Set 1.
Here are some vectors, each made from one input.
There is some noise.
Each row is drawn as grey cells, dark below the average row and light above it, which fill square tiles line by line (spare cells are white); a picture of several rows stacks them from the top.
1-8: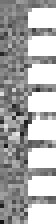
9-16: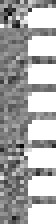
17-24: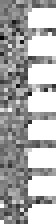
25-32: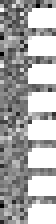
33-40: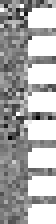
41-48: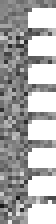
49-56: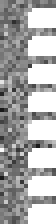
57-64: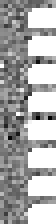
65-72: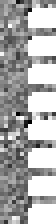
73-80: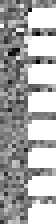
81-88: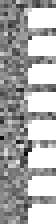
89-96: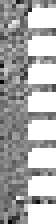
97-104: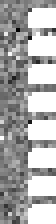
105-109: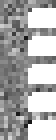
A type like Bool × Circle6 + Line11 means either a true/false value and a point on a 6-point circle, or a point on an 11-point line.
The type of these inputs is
List3(Line6).
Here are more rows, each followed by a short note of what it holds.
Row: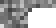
a list of one item
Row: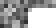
a list of three items
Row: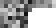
a list of one item
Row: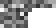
a list of three items
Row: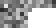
a list of one item
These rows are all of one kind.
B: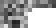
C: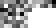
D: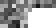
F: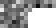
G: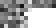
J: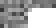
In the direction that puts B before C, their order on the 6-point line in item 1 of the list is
F, B, J, D, G, C.
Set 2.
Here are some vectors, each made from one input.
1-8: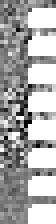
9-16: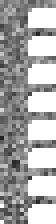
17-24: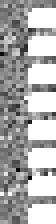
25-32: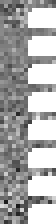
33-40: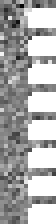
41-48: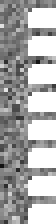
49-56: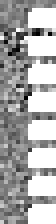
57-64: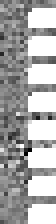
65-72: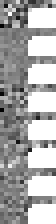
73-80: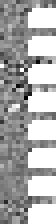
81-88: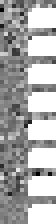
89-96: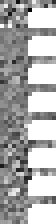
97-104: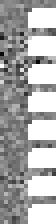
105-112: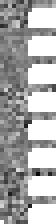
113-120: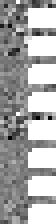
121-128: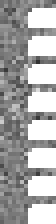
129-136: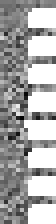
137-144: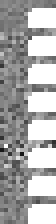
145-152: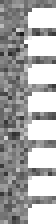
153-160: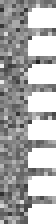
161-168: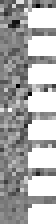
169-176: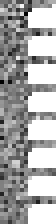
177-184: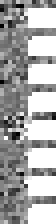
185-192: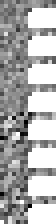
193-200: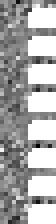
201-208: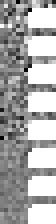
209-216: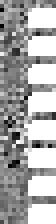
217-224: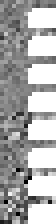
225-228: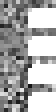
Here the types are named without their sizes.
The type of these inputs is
List(Line).
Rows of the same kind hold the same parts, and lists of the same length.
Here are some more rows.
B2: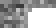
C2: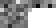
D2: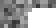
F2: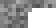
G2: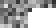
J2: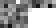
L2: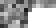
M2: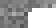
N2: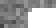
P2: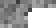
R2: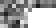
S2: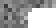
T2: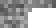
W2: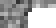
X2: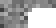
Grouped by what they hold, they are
B2, P2, R2, T2
C2, D2, G2, J2, L2, N2, X2
F2, M2, W2
S2

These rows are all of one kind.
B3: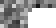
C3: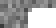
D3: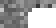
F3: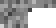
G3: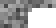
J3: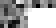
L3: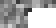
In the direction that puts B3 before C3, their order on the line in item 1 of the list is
B3, F3, G3, L3, C3, D3, J3.
